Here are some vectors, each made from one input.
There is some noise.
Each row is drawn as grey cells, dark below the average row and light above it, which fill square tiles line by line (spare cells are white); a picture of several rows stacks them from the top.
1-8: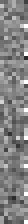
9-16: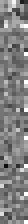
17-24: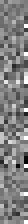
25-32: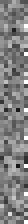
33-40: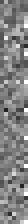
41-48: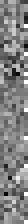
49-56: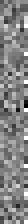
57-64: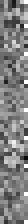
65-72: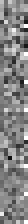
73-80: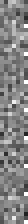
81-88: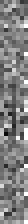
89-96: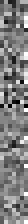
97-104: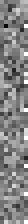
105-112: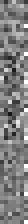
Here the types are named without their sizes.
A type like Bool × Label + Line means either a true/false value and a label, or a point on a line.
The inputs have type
Label + Line + Tree.
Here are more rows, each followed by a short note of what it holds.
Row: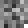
a label
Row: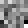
a point on a line
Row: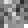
a node of a tree
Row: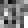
a node of a tree
